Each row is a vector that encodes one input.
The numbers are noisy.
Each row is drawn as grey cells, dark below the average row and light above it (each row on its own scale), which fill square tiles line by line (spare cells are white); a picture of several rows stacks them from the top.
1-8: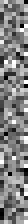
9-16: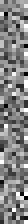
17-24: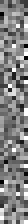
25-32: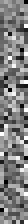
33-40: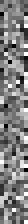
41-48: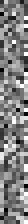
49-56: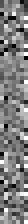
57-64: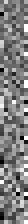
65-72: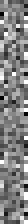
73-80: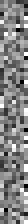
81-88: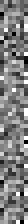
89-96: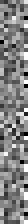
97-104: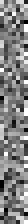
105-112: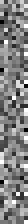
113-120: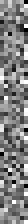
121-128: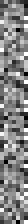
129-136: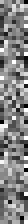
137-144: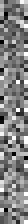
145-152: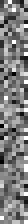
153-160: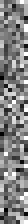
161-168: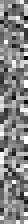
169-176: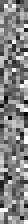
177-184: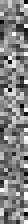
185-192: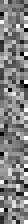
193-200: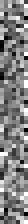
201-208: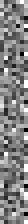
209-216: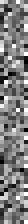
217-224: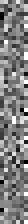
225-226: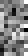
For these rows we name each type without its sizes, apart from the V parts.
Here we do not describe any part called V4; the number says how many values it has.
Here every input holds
a point on a line, together with either a point on a line, or a value of V4.
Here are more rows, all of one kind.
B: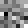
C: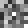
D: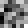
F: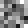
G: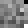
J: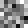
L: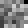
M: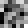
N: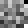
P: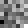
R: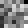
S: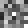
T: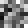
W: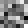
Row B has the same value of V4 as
L, R and T.
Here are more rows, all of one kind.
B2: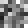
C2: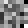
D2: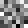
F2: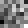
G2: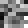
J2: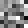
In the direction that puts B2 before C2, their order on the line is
B2, C2, G2, F2, D2, J2.
